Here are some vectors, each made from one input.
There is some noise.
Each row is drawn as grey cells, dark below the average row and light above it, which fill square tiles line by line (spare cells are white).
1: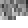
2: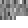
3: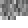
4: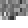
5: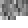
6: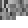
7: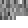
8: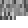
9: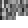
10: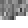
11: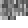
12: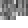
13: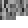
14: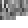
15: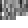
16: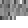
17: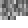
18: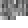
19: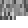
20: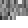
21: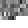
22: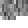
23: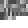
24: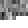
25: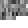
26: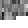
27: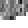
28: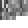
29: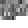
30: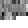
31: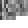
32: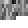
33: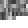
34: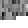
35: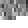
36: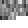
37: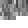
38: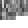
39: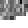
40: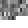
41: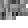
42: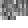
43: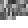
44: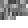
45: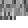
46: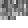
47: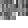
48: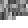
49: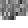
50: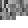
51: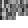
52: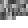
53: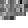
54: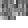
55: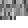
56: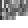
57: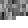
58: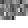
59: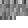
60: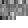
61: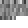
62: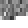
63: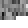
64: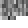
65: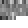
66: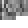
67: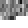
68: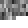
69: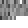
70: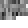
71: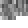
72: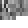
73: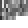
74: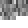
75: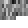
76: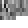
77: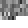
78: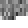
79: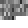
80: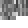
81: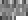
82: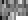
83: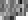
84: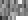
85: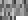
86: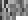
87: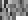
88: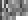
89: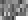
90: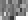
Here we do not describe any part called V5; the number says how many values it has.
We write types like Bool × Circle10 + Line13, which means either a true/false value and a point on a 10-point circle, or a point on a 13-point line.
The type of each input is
(Bool × Bool × Bool × Bool + Unit) × Line4 × V5.
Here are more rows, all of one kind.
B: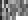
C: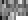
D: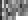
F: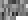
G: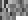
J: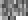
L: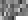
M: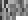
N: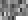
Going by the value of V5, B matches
D, G and M.
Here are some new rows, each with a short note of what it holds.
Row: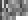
a point on a 4-point line, four true/false values and a value of V5
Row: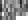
a point on a 4-point line and a value of V5
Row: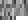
a point on a 4-point line and a value of V5
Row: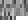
a point on a 4-point line and a value of V5
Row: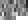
a point on a 4-point line and a value of V5
